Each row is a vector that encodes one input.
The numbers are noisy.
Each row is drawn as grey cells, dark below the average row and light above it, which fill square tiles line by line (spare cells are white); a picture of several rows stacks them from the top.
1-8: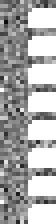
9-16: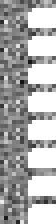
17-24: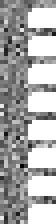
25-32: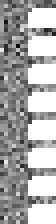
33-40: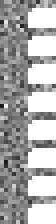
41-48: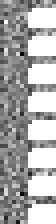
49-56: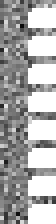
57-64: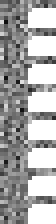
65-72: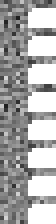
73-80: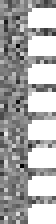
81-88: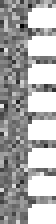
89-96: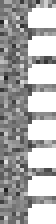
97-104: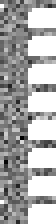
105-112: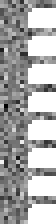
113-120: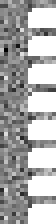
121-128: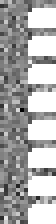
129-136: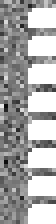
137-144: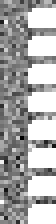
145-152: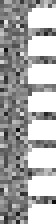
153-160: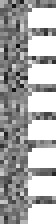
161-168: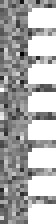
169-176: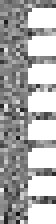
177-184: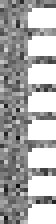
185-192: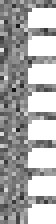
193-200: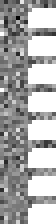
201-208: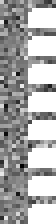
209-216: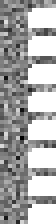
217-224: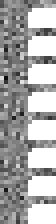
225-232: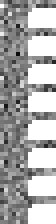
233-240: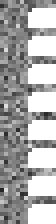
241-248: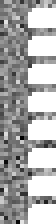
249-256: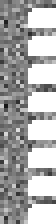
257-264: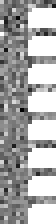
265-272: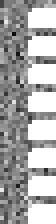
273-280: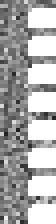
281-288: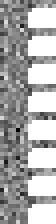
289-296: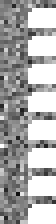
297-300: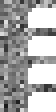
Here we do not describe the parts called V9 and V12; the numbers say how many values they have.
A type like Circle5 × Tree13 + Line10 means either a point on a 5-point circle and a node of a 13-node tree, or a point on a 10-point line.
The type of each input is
(Bool × V12 + V9) × (Tree11 + Unit).
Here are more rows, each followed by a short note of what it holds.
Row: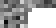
a node of an 11-node tree, a true/false value and a value of V12
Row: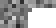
a node of an 11-node tree and a value of V9
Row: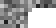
a node of an 11-node tree, a true/false value and a value of V12
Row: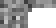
a true/false value and a value of V12
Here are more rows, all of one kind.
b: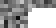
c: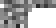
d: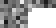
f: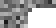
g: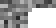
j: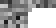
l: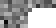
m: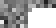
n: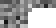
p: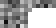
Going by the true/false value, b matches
c, d and f.
